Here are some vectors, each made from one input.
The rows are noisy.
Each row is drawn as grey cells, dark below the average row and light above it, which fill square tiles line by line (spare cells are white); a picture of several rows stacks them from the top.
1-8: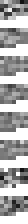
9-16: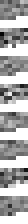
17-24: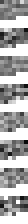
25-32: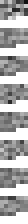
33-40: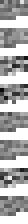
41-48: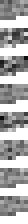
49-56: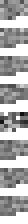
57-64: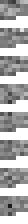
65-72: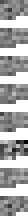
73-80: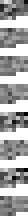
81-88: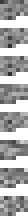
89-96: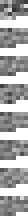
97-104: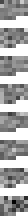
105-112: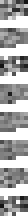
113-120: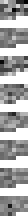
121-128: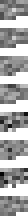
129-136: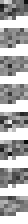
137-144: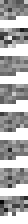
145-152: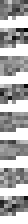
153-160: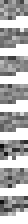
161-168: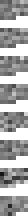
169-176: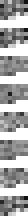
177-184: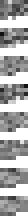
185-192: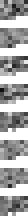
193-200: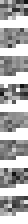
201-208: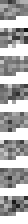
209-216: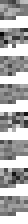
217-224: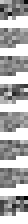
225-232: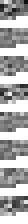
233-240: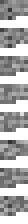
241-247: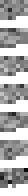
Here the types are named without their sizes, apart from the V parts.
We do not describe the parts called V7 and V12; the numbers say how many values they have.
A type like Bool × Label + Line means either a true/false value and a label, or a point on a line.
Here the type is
(Bool × Bool × Bool + V7) × Line + V12.
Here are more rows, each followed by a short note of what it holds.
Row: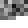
a value of V12
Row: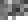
a value of V12
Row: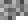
a point on a line and a value of V7
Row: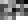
a value of V12
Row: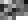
a value of V12
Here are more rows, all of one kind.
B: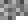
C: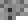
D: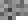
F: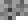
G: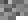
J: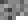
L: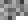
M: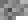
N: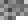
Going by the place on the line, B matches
D, J and L.
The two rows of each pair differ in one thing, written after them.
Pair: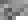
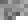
the place on the line
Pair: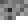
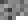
the place on the line
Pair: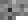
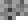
the value of V7
